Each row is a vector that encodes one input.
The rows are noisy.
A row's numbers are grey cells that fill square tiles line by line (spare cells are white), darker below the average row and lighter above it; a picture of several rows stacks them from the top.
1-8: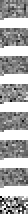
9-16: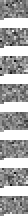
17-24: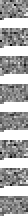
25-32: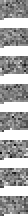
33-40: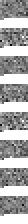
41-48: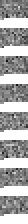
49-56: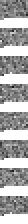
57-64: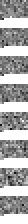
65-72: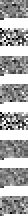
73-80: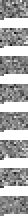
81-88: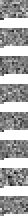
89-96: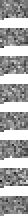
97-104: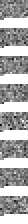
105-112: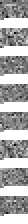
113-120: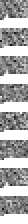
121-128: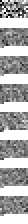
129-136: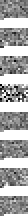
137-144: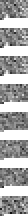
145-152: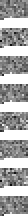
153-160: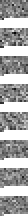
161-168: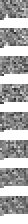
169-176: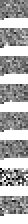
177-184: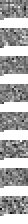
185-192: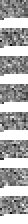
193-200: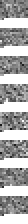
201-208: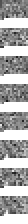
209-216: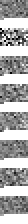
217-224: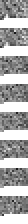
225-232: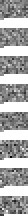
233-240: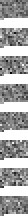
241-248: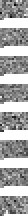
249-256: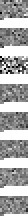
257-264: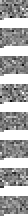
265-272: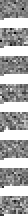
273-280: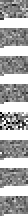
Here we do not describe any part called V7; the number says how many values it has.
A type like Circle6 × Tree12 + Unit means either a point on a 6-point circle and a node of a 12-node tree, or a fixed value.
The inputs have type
List2(Bool × Label6 × V7).
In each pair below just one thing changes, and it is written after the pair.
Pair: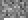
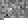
the value of V7 in item 1 of the list
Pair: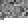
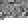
the true/false value in item 2 of the list
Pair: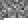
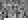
the label in item 1 of the list
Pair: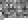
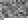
the label in item 1 of the list
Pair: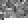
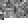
the true/false value in item 2 of the list
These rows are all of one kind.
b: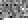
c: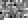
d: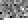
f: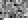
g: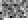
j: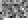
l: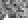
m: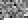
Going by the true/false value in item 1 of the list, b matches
d and m.
